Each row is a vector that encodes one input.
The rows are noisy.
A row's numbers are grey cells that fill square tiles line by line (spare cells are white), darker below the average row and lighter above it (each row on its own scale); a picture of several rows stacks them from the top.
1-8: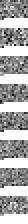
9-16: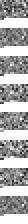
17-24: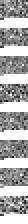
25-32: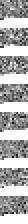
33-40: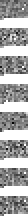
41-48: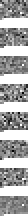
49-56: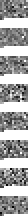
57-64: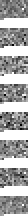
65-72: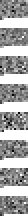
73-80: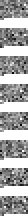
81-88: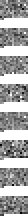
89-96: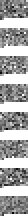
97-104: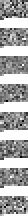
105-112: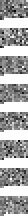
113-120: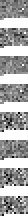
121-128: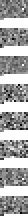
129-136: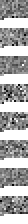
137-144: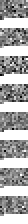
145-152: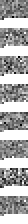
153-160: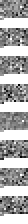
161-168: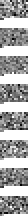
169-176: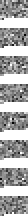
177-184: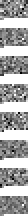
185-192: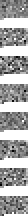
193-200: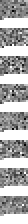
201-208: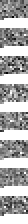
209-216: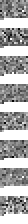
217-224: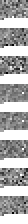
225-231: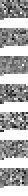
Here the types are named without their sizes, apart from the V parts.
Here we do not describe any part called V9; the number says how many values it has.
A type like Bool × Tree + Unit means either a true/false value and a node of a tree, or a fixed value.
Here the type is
(Bool × Circle × Circle + Unit) × V9.
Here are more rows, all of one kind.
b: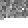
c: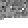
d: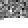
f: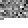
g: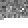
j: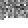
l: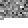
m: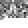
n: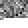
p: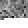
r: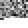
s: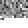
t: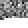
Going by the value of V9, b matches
c and g.
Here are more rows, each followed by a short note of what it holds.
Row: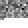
a point on each of two circles, a true/false value and a value of V9
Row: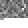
a value of V9
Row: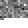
a point on each of two circles, a true/false value and a value of V9
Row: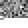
a point on each of two circles, a true/false value and a value of V9
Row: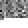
a value of V9
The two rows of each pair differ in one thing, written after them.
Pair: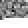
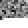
the true/false value
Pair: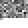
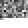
the place on one of the two circles
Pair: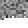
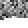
the value of V9
